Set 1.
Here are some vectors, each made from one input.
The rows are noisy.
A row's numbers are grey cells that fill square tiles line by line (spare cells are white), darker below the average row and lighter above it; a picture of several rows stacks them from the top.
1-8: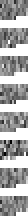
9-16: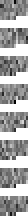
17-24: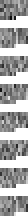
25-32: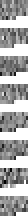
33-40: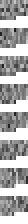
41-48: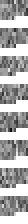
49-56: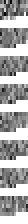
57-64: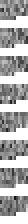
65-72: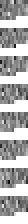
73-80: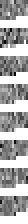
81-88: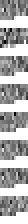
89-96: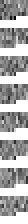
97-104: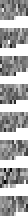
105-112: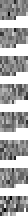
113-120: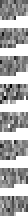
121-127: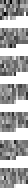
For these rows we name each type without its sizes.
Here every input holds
a list of points on a line.
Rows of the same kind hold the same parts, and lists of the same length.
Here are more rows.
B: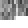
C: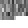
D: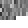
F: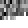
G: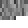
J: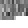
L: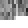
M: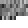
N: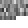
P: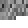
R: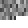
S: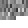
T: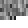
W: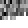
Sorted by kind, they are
B, C, J, L
D, G
F, W
M, N, P, R, S, T

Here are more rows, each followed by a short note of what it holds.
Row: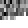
the empty list
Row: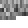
a list of three items
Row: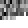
the empty list
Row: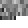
a list of three items
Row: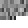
a list of three items
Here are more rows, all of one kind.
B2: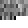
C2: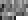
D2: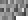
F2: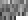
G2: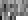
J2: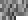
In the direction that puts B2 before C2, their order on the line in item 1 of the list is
D2, F2, B2, J2, C2, G2.
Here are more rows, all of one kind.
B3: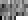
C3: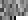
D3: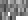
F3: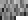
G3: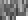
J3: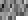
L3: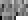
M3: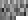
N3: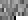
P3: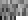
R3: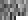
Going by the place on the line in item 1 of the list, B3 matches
J3 and L3.
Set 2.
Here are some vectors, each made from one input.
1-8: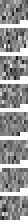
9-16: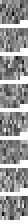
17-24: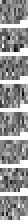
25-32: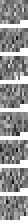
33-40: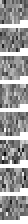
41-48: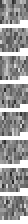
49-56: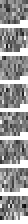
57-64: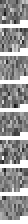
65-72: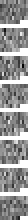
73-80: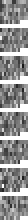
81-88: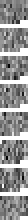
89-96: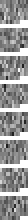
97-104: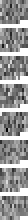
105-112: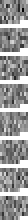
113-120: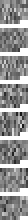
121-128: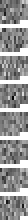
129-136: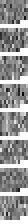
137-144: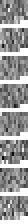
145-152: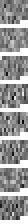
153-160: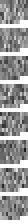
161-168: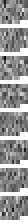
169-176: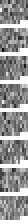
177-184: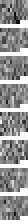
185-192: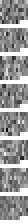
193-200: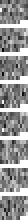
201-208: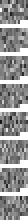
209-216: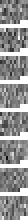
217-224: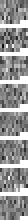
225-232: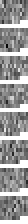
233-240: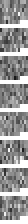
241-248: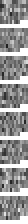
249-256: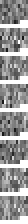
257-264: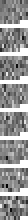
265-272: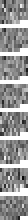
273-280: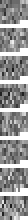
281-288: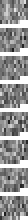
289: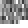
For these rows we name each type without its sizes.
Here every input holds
either a point on a circle, or a point on a line, or a node of a tree.
